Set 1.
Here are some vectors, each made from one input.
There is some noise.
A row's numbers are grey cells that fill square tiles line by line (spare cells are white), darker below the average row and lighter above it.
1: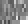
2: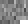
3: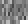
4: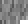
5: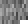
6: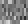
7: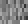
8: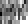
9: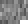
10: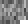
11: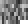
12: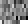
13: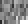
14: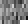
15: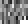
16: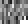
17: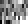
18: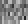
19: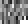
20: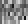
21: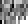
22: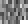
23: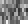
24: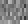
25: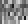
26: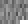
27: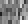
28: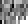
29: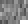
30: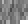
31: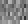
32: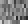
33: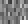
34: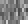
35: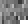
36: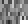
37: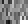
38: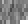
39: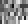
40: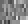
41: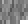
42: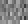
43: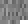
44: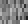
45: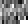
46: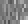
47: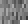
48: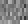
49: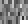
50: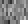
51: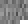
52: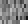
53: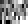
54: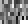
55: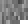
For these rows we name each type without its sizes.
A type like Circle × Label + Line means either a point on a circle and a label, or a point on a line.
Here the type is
Line.
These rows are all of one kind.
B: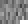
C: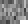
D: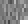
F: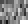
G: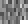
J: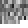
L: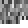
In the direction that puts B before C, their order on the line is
J, B, F, C, D, G, L.
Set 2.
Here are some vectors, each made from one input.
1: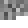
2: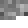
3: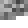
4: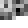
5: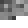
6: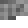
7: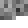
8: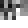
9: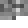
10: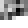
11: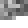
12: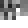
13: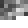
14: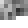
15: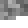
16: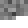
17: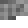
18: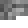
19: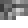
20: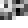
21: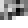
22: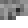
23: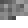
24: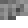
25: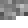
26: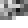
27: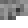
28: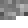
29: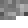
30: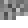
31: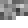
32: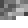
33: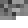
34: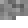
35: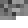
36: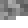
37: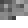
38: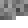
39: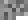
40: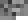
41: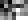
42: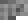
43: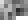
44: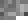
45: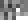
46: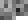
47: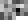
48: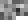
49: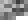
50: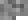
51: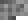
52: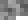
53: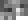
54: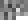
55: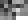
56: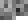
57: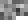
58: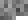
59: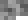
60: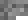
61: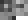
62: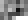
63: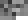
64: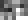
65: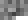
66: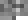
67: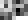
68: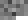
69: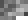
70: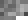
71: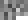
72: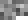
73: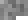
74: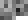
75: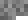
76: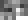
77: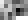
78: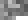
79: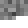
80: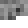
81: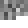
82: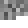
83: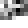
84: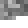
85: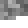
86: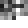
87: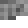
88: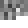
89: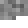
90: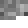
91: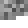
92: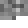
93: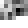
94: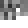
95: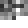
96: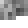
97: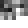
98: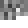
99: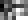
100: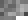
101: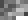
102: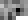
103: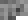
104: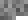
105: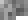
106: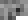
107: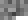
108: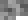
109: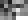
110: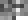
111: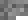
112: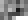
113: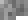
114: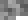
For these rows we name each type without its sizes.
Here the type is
Label.
